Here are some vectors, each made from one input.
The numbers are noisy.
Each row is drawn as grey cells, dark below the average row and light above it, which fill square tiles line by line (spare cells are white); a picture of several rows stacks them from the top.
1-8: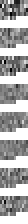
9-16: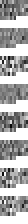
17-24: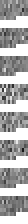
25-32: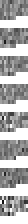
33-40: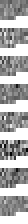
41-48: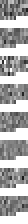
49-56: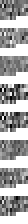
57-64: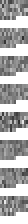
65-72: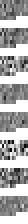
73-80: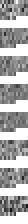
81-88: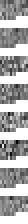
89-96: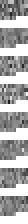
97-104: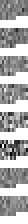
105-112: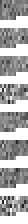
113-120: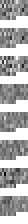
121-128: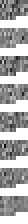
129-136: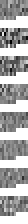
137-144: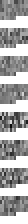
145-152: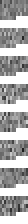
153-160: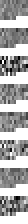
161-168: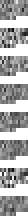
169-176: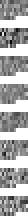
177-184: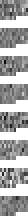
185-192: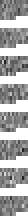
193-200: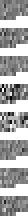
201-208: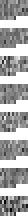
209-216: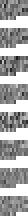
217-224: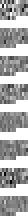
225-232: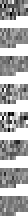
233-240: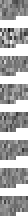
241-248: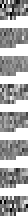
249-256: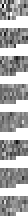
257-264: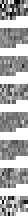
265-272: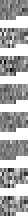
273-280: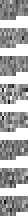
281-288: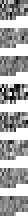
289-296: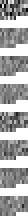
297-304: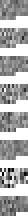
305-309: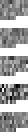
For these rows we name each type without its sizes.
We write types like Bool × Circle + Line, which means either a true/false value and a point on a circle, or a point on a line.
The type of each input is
Circle × List(Line).
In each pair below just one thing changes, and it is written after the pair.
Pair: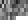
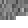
the place on the line in item 1 of the list
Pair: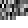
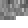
the place on the line in item 1 of the list
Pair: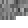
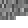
the place on the circle
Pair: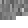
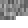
the place on the line in item 1 of the list
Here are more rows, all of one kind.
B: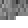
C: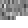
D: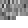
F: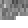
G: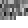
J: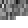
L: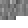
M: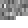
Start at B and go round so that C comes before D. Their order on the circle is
B, M, F, C, G, D, L, J.
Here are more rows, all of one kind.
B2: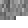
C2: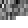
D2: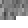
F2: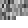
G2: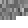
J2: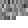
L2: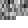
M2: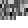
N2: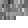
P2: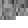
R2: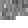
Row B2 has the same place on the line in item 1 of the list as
G2, L2 and M2.
